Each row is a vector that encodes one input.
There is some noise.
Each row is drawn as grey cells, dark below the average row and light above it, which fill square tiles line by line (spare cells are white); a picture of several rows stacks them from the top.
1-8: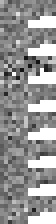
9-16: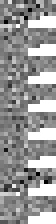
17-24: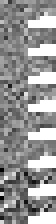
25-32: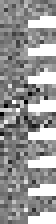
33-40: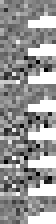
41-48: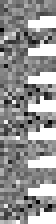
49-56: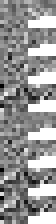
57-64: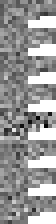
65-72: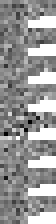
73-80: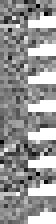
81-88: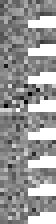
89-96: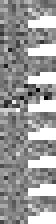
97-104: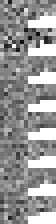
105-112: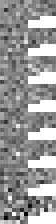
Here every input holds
either a point on each of two 3-point lines, or a list of up to three points on a 5-point line.
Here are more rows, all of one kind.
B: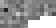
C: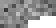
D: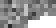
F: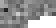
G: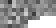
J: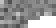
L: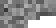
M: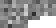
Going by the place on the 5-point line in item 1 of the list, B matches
F and J.
